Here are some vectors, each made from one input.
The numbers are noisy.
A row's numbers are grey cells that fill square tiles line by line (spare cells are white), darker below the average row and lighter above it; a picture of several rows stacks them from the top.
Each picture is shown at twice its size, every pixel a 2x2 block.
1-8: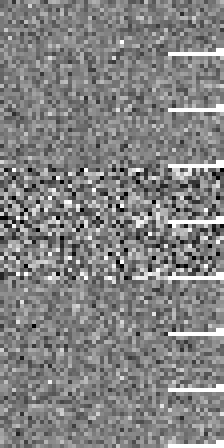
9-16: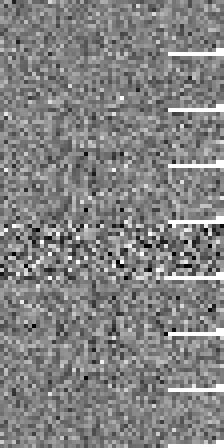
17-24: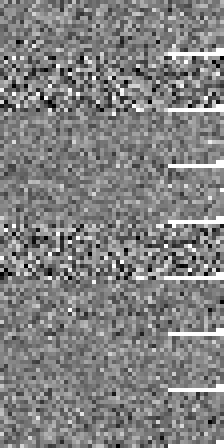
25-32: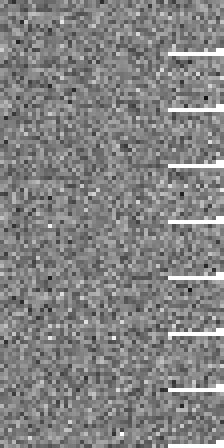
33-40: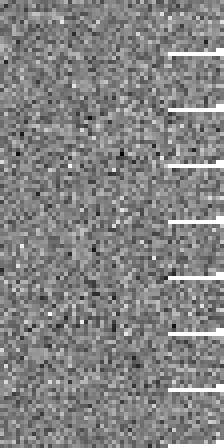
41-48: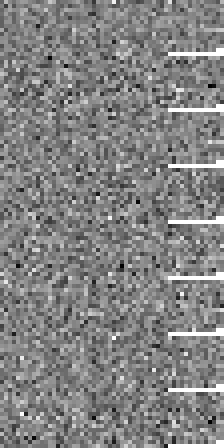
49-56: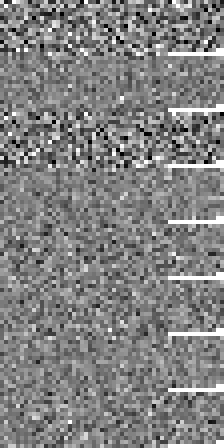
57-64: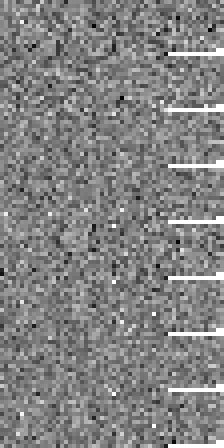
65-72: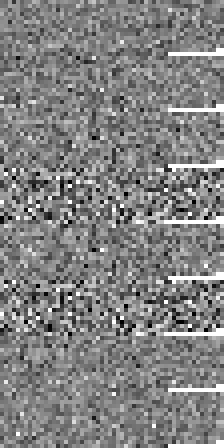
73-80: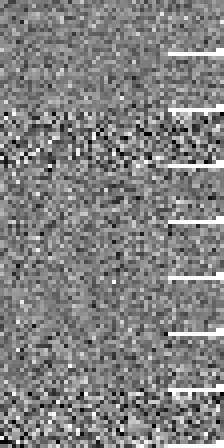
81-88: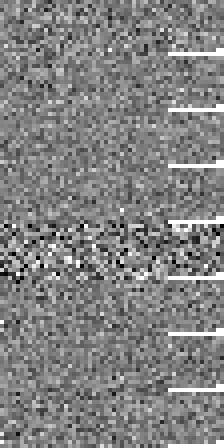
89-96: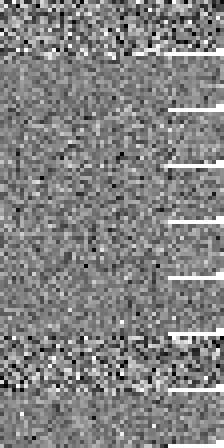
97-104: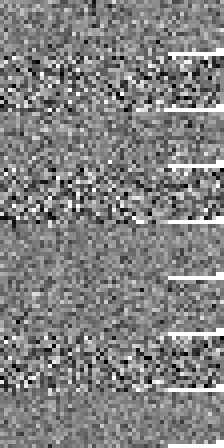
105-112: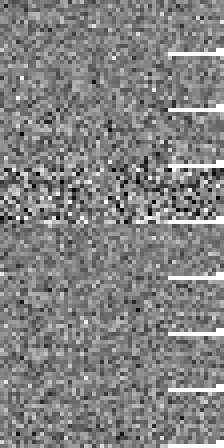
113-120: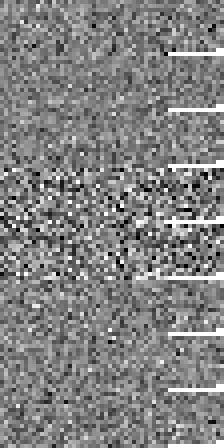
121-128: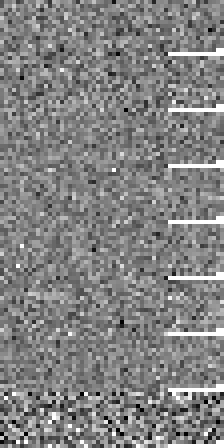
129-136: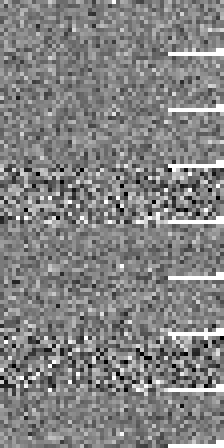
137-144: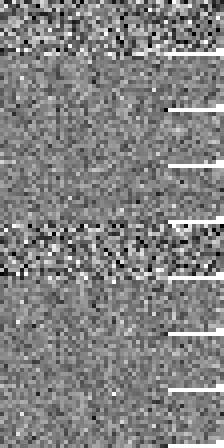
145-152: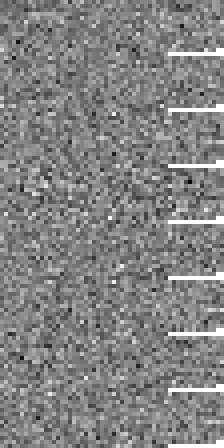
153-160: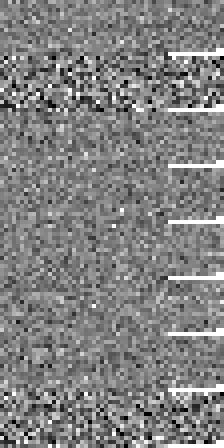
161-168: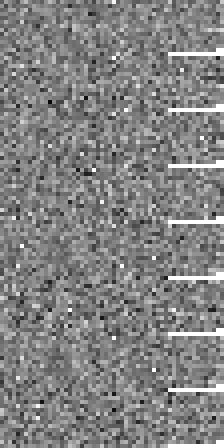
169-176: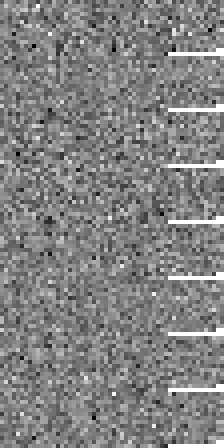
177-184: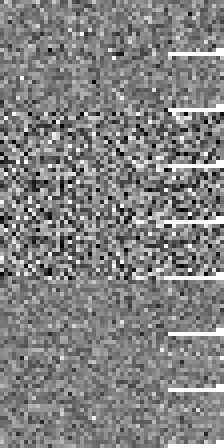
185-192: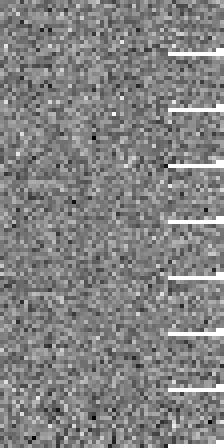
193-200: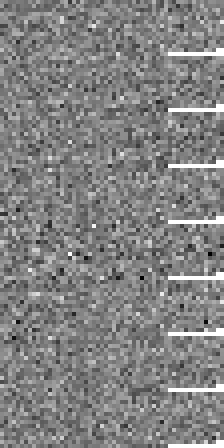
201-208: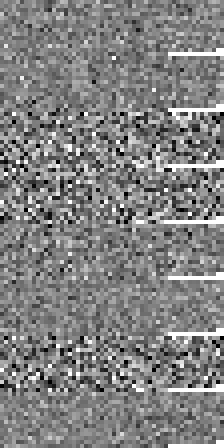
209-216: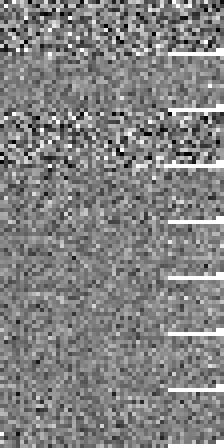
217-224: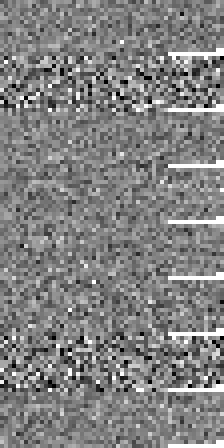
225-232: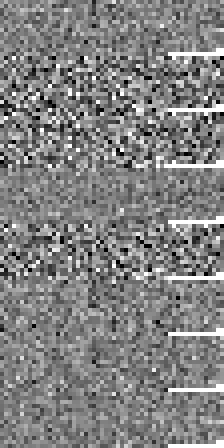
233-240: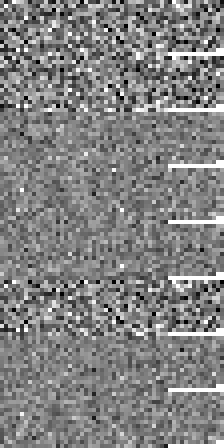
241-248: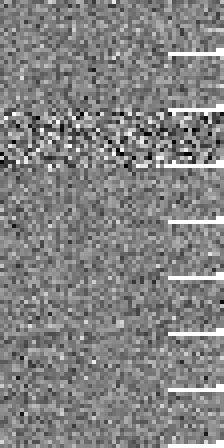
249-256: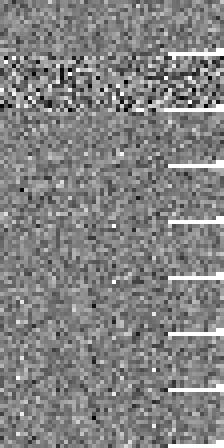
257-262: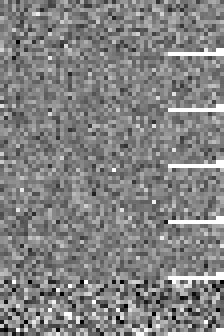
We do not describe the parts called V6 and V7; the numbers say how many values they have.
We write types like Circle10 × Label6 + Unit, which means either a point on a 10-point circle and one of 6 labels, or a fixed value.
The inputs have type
(Bool × Bool × Bool × Bool + Line10) × V6 + V7.
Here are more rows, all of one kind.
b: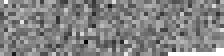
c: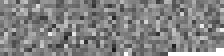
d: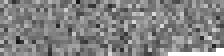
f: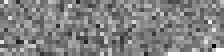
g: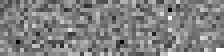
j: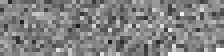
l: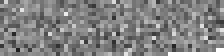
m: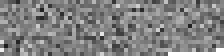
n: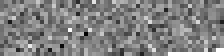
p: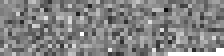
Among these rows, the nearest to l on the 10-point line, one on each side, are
c and g.
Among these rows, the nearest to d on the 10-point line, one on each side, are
f and j.
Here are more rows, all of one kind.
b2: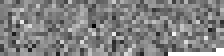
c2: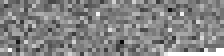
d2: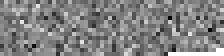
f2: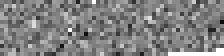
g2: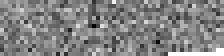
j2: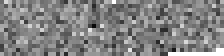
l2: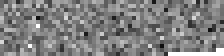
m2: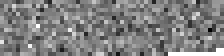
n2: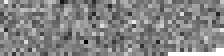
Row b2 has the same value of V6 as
d2, g2 and j2.
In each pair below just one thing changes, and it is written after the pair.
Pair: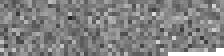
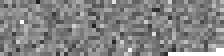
the value of V6
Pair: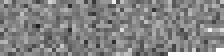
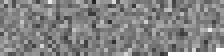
one of the four true/false values
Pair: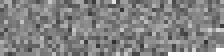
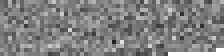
the value of V6
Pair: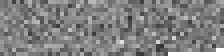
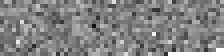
the value of V6
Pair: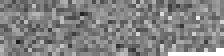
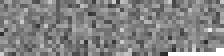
the value of V6
